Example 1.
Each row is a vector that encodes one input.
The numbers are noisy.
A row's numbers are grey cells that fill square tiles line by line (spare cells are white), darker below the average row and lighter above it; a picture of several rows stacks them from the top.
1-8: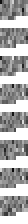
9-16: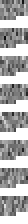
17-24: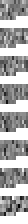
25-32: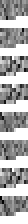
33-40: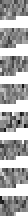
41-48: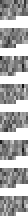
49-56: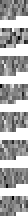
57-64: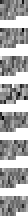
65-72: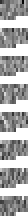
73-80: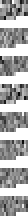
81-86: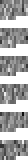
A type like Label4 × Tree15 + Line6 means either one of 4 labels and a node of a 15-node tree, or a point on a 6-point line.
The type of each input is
Bool × Bool × Bool × Bool + Unit.
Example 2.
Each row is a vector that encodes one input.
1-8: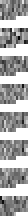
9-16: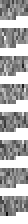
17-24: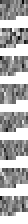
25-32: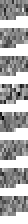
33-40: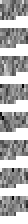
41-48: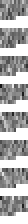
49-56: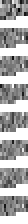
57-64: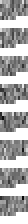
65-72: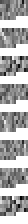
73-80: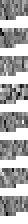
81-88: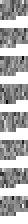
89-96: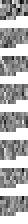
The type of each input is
Bool × Bool × Bool × Bool + Unit.
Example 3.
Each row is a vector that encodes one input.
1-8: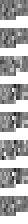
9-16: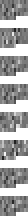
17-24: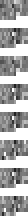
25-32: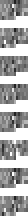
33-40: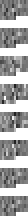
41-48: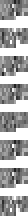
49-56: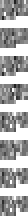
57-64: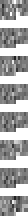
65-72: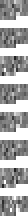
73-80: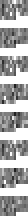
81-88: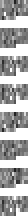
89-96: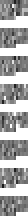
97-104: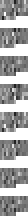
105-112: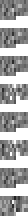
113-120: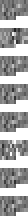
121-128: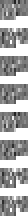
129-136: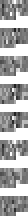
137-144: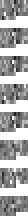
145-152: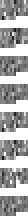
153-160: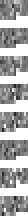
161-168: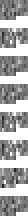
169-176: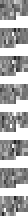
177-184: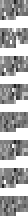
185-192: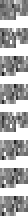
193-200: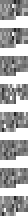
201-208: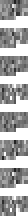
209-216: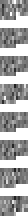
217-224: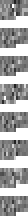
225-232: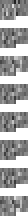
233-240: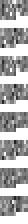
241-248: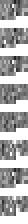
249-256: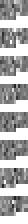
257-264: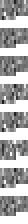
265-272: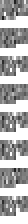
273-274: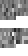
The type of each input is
Line6.
